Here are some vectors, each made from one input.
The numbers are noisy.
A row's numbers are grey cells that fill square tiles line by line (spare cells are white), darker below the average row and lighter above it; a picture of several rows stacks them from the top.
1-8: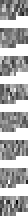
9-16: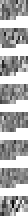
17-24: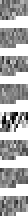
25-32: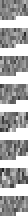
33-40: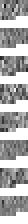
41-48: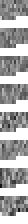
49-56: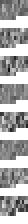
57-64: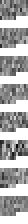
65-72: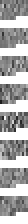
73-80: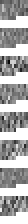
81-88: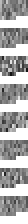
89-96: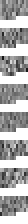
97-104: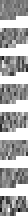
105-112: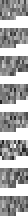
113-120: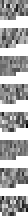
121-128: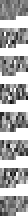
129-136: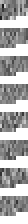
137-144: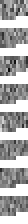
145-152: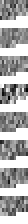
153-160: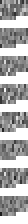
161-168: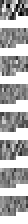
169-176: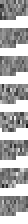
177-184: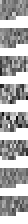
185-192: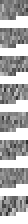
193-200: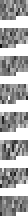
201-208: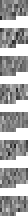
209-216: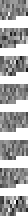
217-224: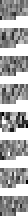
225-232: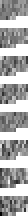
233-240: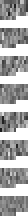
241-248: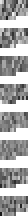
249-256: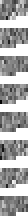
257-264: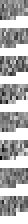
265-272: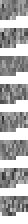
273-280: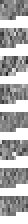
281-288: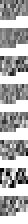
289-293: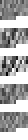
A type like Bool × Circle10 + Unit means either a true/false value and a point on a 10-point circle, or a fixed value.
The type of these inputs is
Bool × (Line7 + Tree7) + Tree11.
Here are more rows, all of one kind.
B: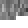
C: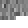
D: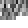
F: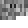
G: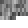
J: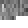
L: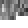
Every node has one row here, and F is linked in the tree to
J.
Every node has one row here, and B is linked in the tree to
C and L.
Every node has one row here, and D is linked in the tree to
G and L.
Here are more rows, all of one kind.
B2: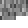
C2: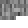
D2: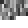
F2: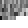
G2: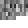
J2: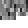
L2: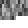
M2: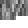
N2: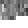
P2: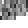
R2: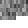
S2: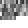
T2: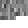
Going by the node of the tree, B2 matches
C2, D2, L2 and N2.
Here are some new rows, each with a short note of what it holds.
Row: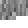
a node of an 11-node tree
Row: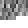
a node of a 7-node tree and a true/false value
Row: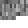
a point on a 7-point line and a true/false value
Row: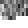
a node of a 7-node tree and a true/false value
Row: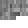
a point on a 7-point line and a true/false value
